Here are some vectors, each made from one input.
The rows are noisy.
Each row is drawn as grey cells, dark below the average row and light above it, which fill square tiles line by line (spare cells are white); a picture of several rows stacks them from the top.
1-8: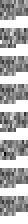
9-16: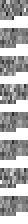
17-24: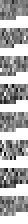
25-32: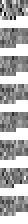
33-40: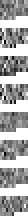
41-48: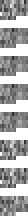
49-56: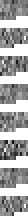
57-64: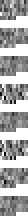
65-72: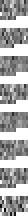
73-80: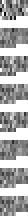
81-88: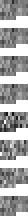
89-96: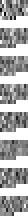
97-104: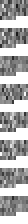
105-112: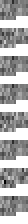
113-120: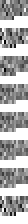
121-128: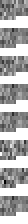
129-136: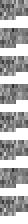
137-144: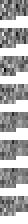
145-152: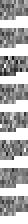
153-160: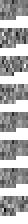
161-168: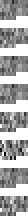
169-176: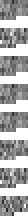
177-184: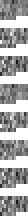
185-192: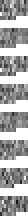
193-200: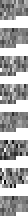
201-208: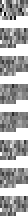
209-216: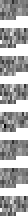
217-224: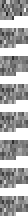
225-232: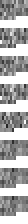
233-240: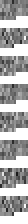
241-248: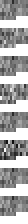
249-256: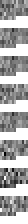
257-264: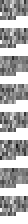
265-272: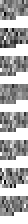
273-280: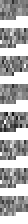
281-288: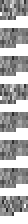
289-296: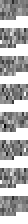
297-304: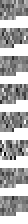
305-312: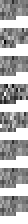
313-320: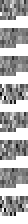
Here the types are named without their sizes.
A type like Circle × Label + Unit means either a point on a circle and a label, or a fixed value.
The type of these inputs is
Tree.
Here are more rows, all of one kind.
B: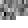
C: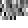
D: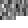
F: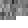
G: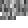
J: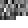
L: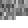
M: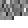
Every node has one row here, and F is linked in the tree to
B, D, J and L.
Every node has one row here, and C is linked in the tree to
B.
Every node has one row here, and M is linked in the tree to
L.
